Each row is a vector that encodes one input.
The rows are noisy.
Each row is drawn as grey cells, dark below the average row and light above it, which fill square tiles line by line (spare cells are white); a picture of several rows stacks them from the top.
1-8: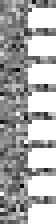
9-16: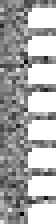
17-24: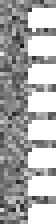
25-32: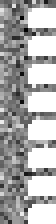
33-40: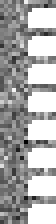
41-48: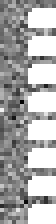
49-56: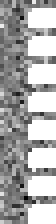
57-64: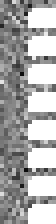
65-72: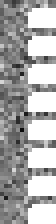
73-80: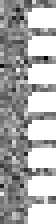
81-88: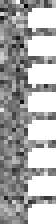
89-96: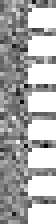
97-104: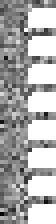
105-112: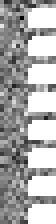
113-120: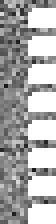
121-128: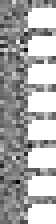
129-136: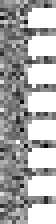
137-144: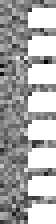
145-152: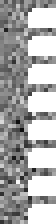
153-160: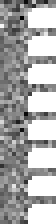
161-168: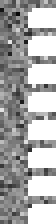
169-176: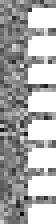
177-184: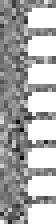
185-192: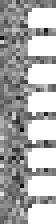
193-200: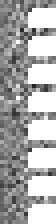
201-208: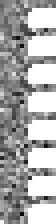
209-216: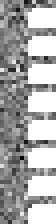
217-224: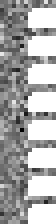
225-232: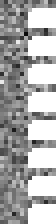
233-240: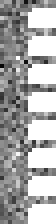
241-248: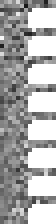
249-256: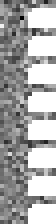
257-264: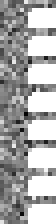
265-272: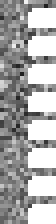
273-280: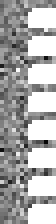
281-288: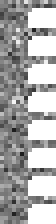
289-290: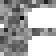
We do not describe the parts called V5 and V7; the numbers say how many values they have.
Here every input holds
a node of a 10-node tree, a true/false value, a value of V5 and a value of V7.
